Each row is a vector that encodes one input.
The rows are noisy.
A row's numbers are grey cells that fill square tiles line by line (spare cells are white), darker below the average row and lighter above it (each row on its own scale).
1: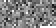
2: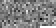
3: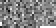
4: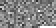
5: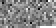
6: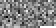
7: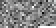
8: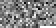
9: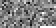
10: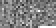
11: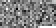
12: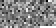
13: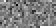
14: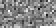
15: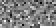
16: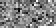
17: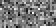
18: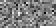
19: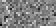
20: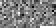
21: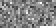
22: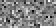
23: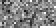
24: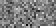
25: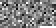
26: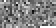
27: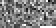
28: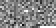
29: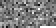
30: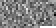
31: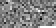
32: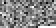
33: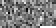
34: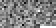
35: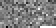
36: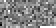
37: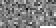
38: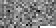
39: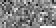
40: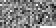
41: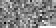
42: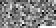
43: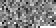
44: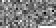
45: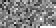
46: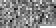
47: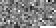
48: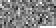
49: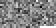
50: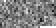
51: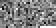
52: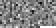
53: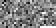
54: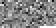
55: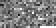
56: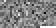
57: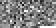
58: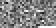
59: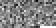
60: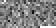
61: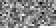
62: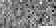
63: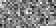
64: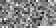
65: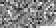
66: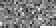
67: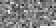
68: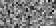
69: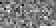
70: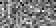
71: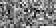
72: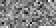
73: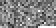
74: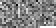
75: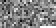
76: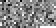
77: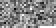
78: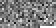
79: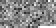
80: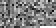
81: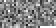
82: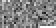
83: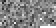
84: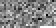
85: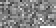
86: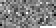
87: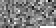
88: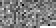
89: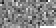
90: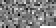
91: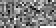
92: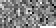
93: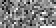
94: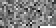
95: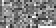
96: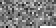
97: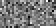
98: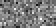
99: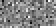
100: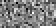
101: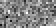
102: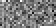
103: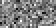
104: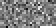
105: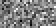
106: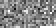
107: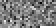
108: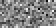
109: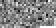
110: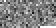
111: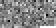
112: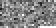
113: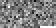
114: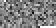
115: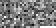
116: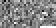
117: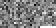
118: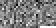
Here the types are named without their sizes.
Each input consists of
a node of a tree, together with either a point on a line, or a node of a tree.
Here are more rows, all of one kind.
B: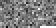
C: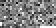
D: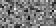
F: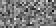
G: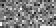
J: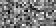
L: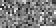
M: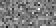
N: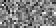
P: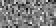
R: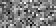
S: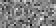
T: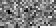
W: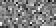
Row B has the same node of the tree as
C, G, M and W.
